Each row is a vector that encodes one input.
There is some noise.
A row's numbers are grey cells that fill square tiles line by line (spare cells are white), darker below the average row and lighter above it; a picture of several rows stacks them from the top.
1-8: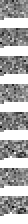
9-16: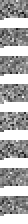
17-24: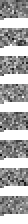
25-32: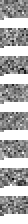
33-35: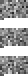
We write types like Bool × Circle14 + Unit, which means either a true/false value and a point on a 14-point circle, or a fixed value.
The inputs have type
Line4 + Line5.
